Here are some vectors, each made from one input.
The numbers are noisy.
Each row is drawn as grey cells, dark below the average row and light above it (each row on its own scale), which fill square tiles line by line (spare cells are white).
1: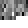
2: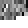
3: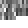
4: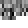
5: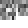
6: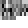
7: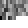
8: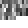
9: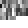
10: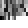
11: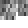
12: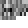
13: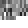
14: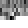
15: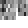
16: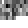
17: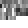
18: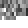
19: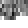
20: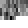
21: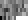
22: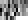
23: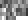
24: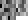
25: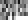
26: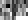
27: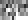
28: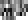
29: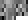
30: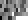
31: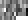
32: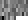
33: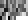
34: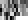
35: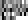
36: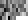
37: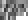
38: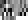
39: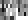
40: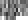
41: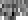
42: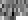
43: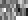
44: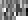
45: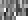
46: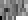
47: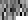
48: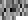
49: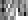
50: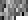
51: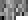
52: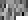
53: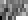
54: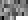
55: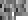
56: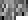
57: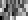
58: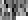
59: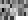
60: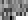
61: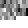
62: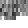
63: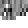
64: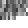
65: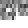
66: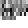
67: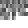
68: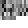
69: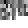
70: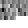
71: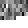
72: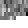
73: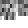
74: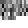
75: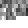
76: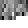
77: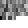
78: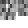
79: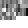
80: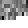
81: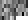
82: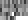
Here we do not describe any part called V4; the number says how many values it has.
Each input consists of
one of 6 labels, together with either four true/false values, or a value of V4.
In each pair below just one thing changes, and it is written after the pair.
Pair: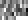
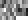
one of the four true/false values
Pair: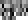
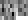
the label
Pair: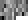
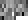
one of the four true/false values
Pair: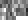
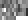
one of the four true/false values
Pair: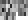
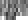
the label
